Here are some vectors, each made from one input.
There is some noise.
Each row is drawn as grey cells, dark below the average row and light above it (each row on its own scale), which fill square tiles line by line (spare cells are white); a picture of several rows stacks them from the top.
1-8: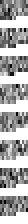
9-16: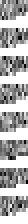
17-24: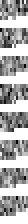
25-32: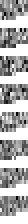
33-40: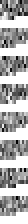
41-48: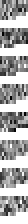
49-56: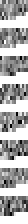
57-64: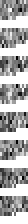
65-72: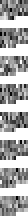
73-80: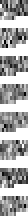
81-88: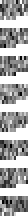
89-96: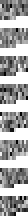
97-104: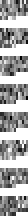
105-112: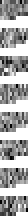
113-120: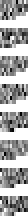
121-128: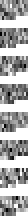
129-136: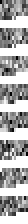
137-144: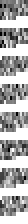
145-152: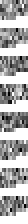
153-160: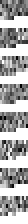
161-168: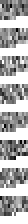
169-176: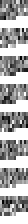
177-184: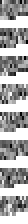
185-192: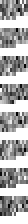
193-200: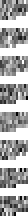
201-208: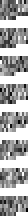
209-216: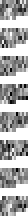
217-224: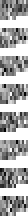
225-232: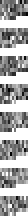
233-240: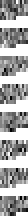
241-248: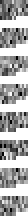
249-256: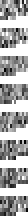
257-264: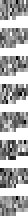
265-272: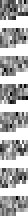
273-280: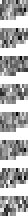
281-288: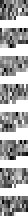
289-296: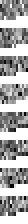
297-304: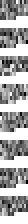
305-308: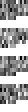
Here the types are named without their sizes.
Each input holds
either a point on a circle, or a fixed value, or three true/false values.
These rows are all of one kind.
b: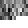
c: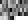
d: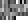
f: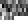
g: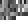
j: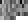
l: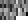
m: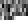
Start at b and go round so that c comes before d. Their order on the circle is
b, m, f, c, j, g, d, l.
